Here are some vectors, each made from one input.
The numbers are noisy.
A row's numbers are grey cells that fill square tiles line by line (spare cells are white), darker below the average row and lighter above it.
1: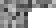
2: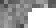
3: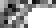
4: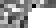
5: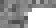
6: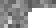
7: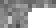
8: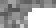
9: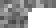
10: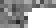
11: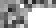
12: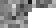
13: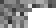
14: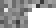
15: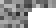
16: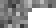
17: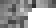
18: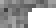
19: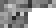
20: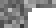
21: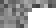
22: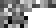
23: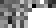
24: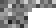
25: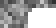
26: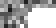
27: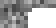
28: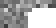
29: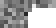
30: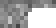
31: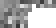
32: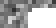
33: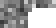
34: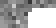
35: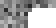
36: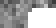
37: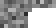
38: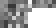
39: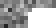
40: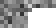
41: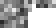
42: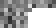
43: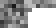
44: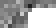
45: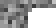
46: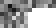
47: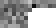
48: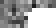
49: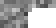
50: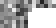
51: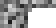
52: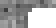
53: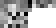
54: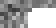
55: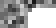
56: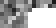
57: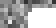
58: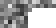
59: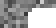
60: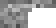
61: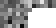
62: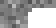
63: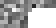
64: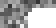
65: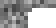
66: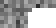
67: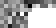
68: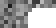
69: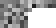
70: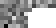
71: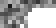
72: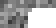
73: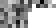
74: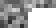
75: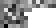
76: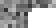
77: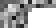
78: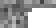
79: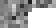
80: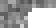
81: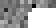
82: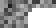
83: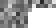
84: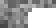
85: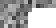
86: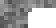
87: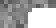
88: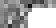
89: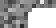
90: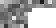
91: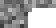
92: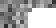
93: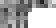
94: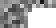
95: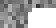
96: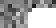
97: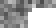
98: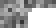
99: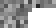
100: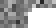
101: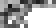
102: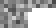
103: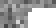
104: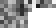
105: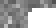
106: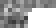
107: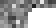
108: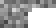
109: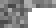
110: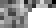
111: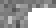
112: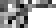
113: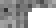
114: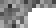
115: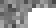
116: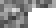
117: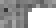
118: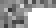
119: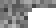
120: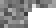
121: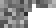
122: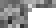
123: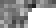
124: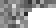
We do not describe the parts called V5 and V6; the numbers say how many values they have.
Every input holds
a value of V5, together with either a point on a 3-point line, a point on a 4-point line and a true/false value, or a value of V6.
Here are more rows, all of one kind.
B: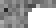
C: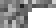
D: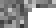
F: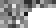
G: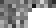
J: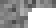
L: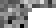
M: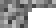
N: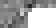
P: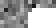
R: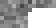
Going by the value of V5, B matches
C, M and P.
